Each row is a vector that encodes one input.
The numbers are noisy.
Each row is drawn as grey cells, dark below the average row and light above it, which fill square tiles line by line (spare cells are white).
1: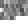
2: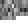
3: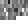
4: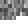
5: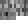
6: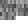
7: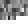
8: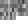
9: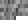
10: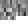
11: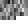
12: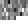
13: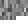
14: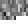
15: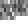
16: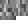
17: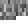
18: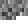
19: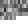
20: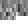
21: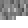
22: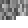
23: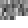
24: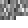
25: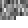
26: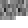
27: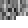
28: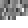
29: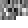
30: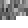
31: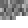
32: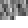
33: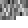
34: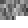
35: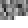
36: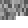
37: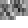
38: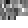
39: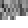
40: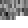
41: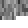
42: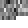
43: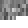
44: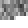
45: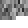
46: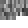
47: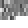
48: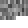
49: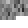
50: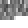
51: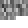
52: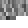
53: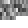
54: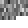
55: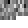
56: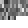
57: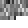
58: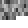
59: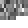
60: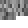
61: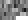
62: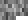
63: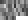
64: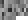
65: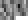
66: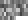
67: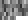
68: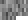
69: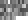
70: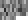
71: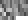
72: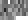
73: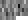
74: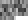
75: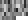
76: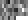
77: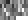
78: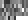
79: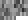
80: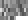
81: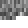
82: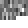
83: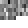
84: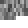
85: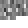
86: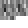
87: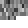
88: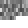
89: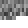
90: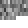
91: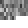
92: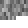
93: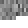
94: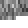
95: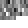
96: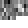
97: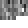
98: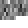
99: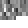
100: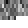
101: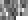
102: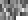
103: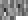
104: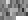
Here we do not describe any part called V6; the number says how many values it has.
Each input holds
a point on a 4-point line and a value of V6, together with either a fixed value, or three true/false values.
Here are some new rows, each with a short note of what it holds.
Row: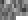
a point on a 4-point line, three true/false values and a value of V6
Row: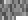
a point on a 4-point line, three true/false values and a value of V6
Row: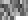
a point on a 4-point line, three true/false values and a value of V6
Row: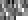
a point on a 4-point line, three true/false values and a value of V6
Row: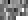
a point on a 4-point line, three true/false values and a value of V6
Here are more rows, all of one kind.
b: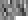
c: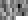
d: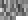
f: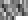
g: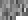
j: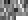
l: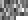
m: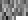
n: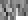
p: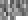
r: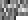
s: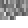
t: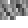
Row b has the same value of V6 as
l and p.
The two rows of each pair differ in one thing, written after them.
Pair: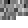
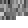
the place on the 4-point line
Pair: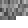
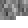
the place on the 4-point line
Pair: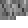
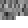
the value of V6
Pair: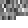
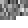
the value of V6
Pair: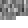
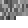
the place on the 4-point line
